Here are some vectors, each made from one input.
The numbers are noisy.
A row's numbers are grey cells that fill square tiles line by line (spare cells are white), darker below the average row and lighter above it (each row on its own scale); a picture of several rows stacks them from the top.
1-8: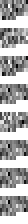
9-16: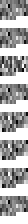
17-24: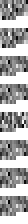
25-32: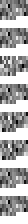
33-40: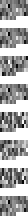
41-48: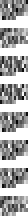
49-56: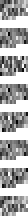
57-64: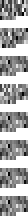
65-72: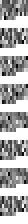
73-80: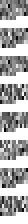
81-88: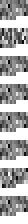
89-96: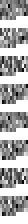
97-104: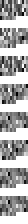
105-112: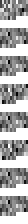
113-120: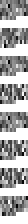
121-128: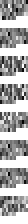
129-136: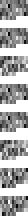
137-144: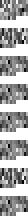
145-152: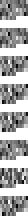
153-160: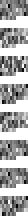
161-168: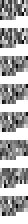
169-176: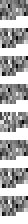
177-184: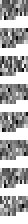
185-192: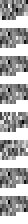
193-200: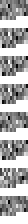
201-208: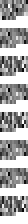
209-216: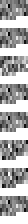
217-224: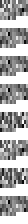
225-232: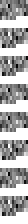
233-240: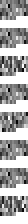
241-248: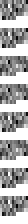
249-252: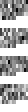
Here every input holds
one of 6 labels.
